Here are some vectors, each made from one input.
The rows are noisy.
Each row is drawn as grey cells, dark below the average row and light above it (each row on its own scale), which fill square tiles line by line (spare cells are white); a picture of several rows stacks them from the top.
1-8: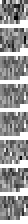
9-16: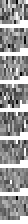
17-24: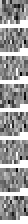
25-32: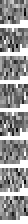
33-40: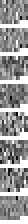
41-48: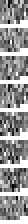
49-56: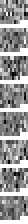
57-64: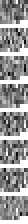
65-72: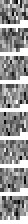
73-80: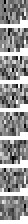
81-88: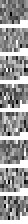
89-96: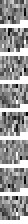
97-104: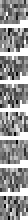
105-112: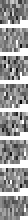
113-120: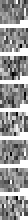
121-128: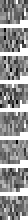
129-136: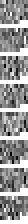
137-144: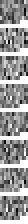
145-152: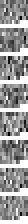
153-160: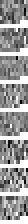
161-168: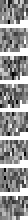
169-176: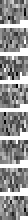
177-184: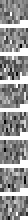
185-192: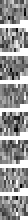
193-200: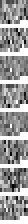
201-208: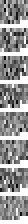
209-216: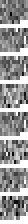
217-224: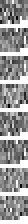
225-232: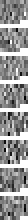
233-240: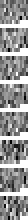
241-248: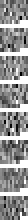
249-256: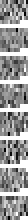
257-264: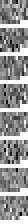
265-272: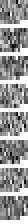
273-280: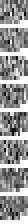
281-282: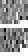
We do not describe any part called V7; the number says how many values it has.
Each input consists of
a true/false value, together with either a point on a 4-point line, or a list of up to two values of V7.
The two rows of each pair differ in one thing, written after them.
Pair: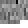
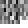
the true/false value
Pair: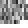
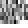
the value of V7 in item 2 of the list
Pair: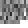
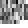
the true/false value
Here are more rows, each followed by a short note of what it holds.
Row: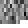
a true/false value, together with the empty list
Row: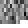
a true/false value, together with the empty list
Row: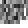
a true/false value, together with a list of two items
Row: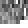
a true/false value, together with a list of one item
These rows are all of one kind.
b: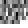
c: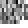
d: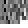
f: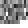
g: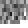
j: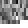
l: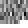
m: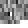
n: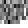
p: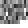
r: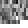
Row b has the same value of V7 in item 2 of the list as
j and r.
